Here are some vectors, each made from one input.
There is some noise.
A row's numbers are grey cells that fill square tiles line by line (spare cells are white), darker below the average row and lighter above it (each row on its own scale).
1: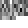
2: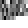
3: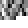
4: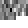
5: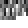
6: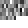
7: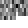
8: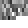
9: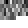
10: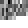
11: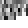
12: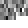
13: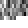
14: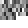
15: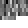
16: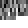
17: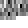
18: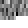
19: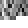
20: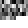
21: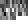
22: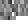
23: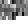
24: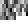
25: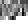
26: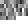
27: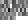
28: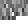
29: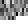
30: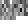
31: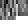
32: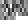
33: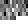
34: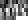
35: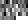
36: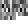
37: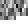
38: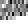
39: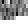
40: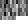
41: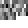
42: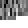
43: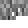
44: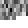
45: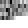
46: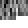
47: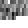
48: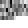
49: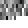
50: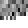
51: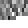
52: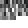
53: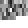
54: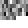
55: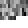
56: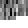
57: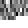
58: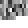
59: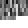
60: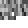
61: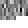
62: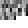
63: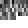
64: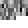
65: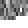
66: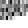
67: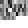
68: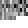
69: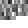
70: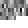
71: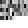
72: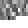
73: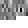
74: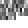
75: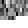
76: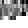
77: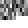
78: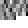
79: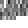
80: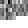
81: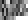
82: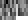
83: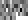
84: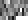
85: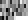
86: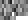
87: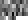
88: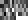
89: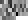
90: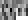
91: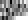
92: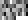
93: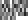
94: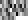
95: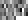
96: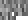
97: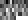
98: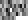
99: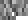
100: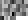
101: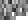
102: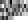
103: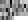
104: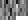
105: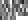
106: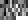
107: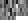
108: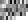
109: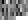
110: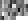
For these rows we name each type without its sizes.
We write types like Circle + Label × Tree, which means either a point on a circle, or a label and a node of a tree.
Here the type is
Circle × Circle + Line.
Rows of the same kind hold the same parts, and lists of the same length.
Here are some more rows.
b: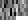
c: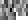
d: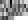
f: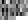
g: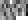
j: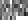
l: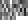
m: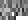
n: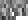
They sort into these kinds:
b, c, g, j, l
d, f, m, n

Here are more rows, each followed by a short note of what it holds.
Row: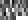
a point on a line
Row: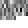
a point on a line
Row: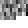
a point on a line
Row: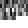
a point on a line
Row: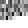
a point on each of two circles
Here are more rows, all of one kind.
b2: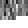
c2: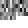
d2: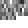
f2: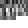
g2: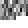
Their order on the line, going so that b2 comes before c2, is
b2, f2, g2, d2, c2.
